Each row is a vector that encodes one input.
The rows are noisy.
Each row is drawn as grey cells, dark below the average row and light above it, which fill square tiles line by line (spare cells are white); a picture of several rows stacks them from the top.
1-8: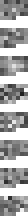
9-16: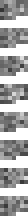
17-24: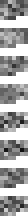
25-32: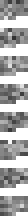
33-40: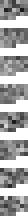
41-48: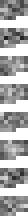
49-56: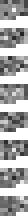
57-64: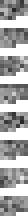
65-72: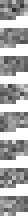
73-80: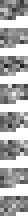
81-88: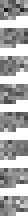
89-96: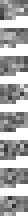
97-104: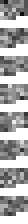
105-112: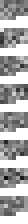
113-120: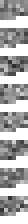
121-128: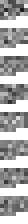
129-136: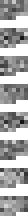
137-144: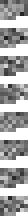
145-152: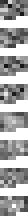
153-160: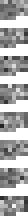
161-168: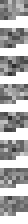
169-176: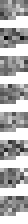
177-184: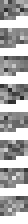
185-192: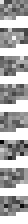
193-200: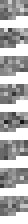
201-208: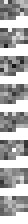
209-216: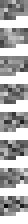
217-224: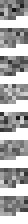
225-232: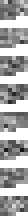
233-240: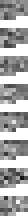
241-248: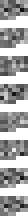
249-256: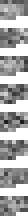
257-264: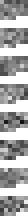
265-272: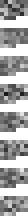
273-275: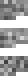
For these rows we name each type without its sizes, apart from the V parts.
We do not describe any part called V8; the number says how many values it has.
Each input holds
either a point on a circle and a value of V8, or a point on a line.
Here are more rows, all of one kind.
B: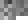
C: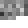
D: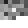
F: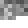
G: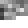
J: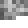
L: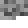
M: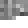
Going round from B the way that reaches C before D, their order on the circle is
B, C, L, M, J, G, D, F.
